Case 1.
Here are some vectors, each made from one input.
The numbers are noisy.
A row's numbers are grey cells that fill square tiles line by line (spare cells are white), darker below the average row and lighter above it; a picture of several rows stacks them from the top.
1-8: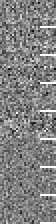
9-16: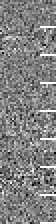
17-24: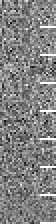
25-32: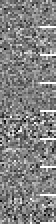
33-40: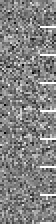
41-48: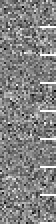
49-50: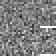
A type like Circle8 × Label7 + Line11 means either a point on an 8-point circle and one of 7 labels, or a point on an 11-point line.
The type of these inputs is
Circle9.
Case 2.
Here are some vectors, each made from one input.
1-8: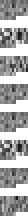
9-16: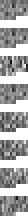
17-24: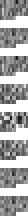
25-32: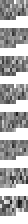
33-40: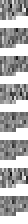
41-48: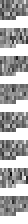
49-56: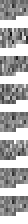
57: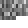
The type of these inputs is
Line7.
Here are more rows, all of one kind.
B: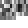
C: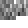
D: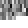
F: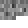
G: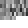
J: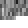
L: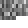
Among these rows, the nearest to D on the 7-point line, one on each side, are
B and G.
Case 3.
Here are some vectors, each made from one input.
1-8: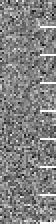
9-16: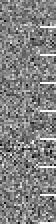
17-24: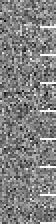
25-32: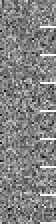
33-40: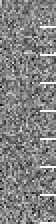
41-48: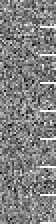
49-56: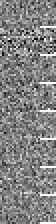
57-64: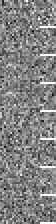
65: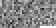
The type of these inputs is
Circle9.
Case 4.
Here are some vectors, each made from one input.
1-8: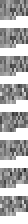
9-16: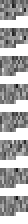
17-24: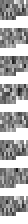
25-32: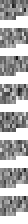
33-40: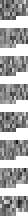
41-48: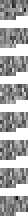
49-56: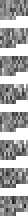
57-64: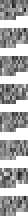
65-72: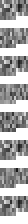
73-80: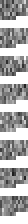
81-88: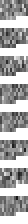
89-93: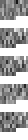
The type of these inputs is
Line10.
